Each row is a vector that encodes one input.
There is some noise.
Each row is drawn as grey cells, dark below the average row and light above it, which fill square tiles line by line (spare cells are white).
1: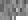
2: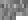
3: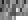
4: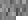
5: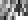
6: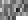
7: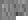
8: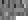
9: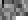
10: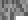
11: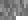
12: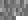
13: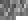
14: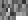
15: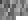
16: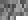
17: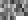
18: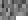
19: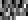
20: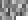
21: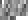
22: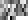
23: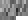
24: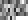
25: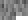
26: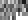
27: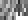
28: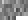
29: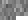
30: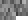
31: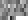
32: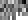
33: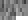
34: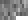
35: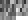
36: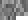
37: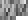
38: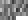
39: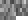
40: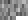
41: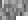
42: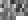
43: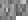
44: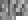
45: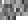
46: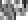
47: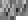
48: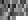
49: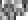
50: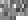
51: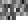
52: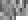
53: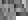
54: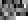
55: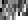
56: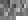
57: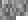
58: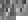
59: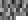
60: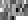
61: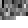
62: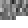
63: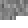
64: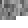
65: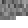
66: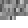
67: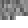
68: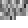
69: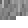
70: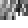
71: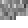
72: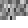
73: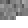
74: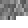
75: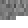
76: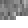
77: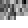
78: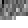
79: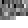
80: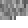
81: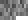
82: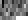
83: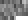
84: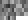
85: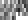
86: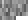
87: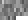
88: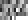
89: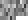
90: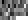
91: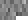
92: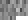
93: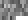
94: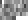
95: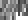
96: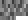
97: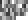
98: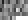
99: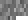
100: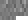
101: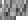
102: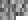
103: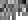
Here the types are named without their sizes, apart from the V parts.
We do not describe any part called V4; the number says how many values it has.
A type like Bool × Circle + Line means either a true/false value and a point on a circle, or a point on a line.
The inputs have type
List(Bool × V4).
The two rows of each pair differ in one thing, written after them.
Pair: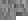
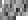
the true/false value in item 2 of the list
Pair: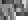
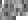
the true/false value in item 2 of the list
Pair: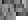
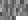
the true/false value in item 1 of the list
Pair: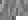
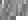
the true/false value in item 2 of the list
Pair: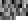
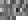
the value of V4 in item 1 of the list
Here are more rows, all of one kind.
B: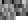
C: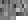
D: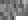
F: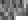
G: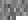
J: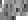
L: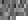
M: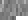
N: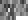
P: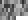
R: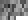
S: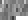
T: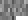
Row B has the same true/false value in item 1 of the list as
C, G, L and R.
